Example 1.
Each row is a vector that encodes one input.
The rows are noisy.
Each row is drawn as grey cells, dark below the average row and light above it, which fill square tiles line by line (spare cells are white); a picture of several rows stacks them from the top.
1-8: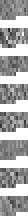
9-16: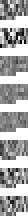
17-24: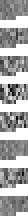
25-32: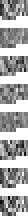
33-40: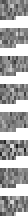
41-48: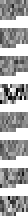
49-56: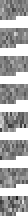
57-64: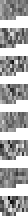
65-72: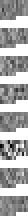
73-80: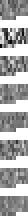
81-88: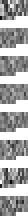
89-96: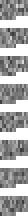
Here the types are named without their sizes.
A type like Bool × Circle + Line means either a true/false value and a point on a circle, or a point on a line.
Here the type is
(Circle + Line) × Line.
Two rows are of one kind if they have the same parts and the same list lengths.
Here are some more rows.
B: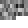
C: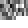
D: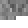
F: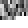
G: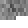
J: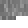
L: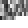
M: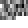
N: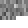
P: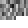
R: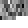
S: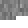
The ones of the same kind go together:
B, D, F, G, M, N, P, R
C, J, L, S

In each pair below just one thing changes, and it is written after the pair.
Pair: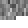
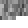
the place on the line
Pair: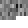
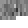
the place on the circle
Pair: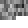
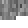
the place on the circle
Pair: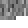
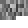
the place on the circle
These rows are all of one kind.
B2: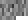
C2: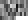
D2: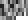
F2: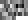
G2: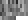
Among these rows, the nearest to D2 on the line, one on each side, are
B2 and G2.
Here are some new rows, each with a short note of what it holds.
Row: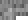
a point on a circle and a point on a line
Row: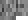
a point on a circle and a point on a line
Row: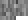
a point on a circle and a point on a line
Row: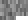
a point on each of two lines
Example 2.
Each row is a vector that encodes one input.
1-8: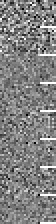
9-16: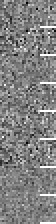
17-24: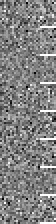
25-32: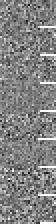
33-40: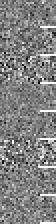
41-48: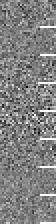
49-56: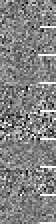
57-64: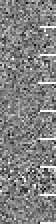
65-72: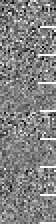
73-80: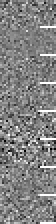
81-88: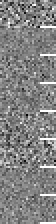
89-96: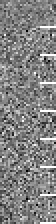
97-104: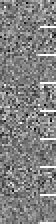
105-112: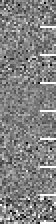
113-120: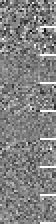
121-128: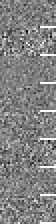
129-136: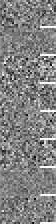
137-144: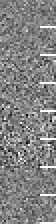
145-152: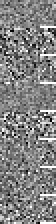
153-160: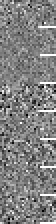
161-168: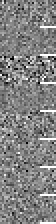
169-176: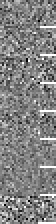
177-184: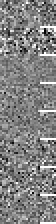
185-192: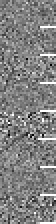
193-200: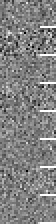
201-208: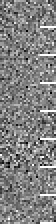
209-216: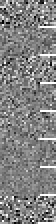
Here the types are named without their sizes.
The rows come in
3 kinds.
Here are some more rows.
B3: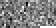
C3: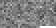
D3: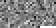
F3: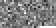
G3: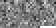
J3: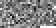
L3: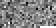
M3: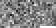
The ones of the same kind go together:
B3, L3
C3, D3, G3, M3
F3, J3

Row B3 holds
a node of a tree.
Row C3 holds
a point on a circle and a label.
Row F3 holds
a label.
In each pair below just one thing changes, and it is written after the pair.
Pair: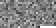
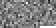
the label
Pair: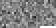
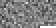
the place on the circle
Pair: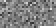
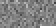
the label
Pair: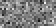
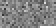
the place on the circle
